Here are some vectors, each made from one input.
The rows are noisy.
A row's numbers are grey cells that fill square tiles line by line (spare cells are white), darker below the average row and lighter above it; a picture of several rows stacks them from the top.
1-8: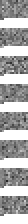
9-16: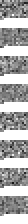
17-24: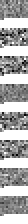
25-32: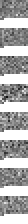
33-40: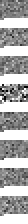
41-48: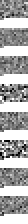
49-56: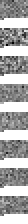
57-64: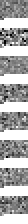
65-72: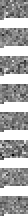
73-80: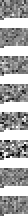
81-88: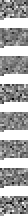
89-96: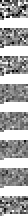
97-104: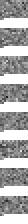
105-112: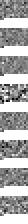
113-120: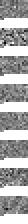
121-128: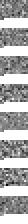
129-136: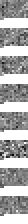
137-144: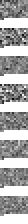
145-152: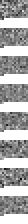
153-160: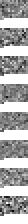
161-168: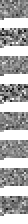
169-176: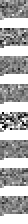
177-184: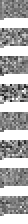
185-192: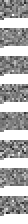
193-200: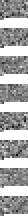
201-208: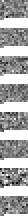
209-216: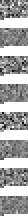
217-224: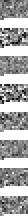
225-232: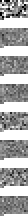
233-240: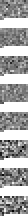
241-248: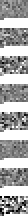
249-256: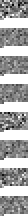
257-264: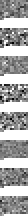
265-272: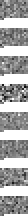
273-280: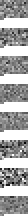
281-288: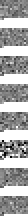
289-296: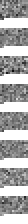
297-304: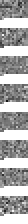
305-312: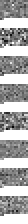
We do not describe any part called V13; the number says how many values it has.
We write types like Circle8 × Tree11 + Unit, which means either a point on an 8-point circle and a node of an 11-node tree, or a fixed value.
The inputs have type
(Circle9 + Label5) × Tree9 × V13.
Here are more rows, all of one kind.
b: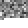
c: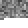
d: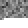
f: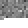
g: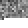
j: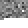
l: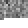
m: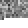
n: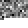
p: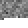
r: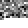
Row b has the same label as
g, m and n.
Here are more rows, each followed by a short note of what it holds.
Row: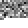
a point on a 9-point circle, a node of a 9-node tree and a value of V13
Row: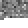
one of 5 labels, a node of a 9-node tree and a value of V13
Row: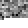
a point on a 9-point circle, a node of a 9-node tree and a value of V13
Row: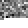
one of 5 labels, a node of a 9-node tree and a value of V13
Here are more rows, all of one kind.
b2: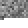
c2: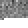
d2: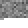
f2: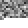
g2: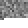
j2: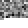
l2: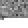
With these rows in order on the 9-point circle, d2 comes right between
j2 and l2.
